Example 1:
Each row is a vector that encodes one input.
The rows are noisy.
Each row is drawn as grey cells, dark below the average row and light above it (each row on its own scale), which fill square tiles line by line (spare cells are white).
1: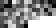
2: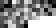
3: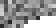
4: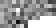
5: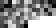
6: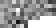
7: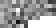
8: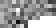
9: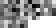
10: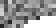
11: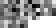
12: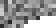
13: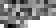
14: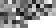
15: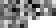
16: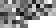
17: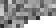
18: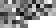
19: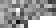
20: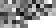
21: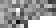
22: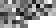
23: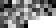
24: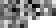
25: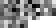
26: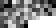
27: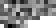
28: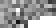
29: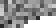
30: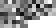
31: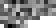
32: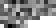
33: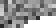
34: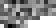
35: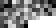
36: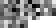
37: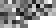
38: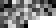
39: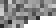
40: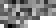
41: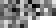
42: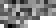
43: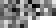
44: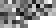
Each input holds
one of 6 labels.
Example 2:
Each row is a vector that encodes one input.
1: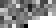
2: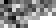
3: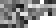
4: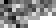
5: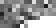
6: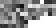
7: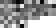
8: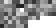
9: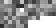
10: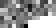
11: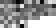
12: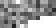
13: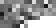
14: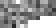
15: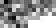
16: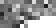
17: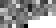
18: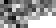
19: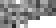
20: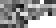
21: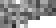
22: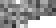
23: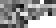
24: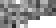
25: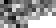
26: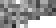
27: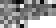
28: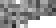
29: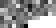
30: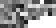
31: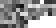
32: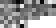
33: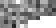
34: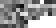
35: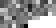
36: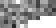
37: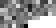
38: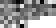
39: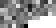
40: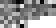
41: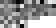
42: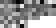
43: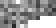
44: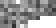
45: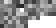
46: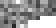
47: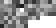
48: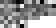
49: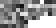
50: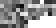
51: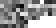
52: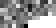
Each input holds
a point on a 7-point line.
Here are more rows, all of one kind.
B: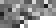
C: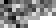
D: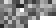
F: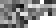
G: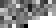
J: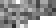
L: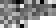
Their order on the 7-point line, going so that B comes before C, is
F, D, J, B, C, G, L.
